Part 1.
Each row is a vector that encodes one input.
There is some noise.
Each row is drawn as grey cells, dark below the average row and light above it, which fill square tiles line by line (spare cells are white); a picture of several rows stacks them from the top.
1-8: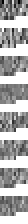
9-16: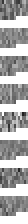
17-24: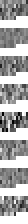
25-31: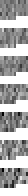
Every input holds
a point on a 7-point line.
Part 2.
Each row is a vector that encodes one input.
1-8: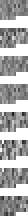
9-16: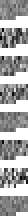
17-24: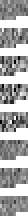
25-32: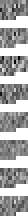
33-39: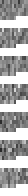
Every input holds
three true/false values.
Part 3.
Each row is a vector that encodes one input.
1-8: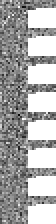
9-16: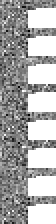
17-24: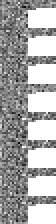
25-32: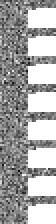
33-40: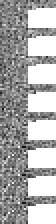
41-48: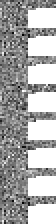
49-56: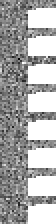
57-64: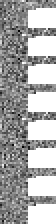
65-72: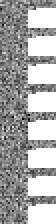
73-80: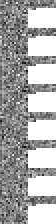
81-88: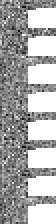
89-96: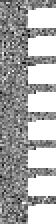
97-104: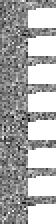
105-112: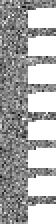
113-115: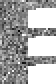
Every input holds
a point on a 15-point line.
